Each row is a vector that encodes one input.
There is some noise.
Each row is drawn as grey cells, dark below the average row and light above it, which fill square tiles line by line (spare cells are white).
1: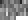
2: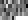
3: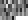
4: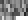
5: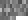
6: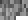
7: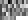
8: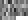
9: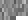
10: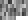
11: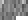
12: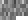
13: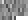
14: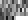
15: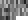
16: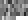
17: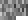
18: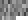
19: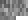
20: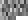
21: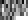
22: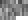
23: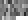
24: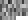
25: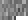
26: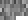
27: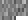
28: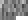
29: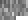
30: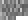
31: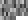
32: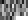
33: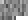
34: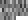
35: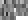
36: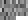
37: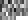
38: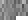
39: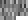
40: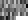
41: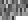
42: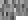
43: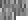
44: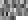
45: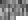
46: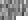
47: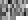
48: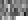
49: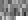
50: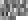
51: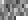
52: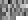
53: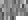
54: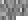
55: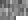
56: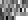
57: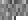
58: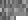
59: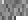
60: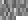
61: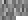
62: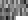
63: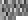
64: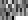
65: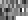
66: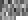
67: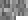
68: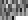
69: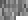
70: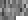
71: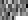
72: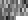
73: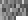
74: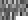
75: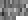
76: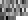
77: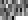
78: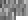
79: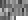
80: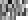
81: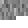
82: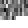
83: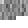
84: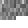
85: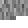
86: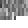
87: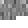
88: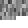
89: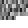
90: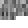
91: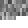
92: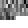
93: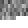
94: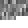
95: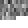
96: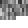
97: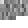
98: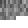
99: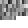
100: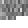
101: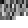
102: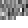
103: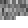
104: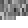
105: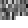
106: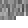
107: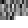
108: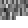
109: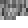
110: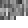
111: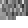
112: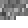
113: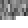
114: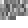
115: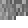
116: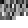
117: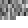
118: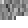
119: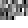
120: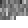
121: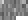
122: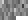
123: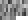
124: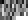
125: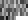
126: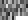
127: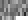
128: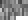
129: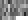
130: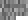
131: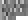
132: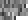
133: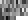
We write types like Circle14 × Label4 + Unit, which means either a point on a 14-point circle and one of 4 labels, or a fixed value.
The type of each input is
Bool × Line4 + List3(Line5).
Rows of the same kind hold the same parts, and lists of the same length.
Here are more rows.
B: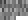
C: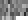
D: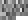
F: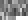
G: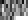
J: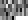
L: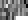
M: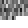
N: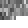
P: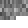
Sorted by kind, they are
B, N, P
C, F
D
G
J, L, M

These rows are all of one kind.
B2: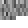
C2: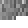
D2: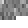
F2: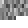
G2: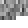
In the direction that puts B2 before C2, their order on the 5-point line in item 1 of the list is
G2, B2, F2, D2, C2.
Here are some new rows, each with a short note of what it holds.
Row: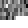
a point on a 4-point line and a true/false value
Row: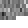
a list of three items
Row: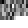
the empty list
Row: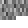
a list of two items
